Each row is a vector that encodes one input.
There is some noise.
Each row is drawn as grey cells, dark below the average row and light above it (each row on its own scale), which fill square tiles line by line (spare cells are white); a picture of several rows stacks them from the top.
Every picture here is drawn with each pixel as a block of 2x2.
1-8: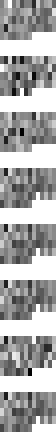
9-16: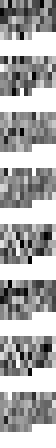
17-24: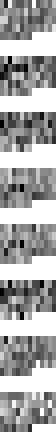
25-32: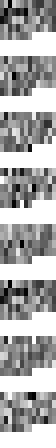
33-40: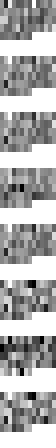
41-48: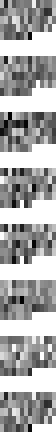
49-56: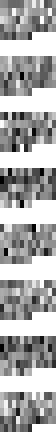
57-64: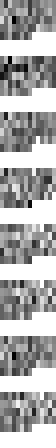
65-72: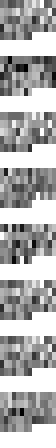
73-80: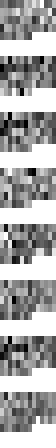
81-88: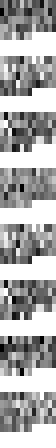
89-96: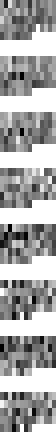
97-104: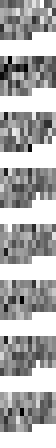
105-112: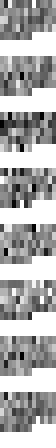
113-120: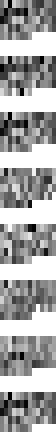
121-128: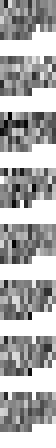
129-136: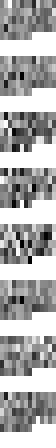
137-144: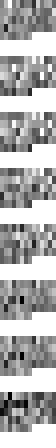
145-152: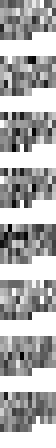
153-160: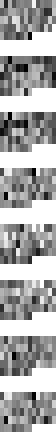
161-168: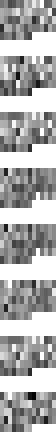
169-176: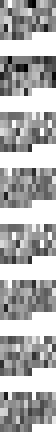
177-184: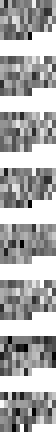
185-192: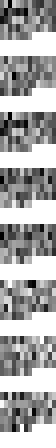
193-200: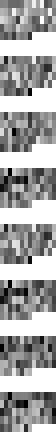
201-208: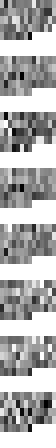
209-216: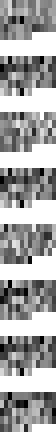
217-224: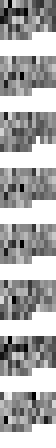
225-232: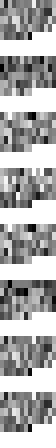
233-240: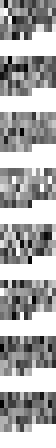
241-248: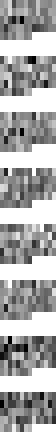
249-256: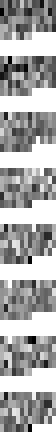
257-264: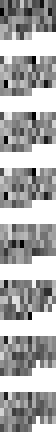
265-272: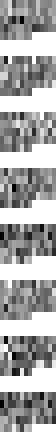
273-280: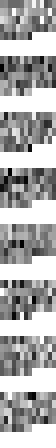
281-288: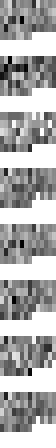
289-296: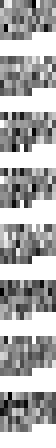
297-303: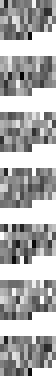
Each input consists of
either a point on a 4-point line, or a point on a 17-point line.
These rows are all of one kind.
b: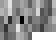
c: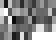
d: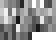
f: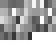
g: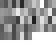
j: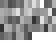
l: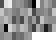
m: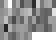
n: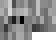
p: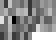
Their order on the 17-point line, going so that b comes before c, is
l, m, n, b, p, c, g, j, f, d.
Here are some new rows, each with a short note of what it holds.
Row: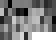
a point on a 4-point line
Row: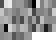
a point on a 17-point line
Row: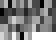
a point on a 4-point line
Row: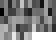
a point on a 4-point line
